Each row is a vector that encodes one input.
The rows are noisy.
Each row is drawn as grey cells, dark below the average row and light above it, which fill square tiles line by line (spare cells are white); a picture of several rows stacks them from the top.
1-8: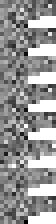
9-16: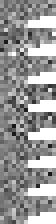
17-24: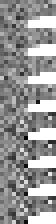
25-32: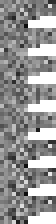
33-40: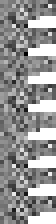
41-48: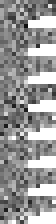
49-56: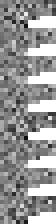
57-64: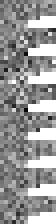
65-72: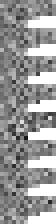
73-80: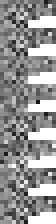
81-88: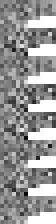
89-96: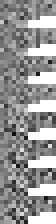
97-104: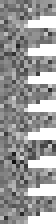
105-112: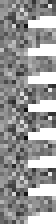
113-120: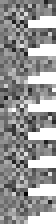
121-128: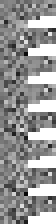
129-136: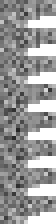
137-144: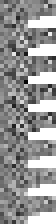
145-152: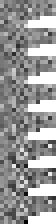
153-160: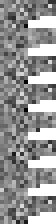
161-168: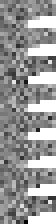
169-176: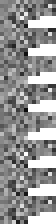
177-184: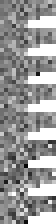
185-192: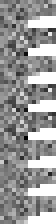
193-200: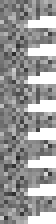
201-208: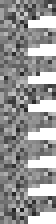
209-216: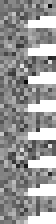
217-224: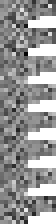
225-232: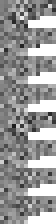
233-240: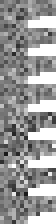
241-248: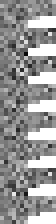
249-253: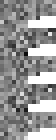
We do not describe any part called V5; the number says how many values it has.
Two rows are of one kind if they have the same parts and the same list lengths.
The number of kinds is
5.
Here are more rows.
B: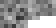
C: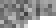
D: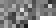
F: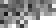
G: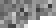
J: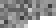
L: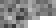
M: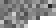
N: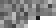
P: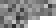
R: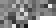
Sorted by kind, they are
B, L, P
C, G, N
D, R
F
J, M

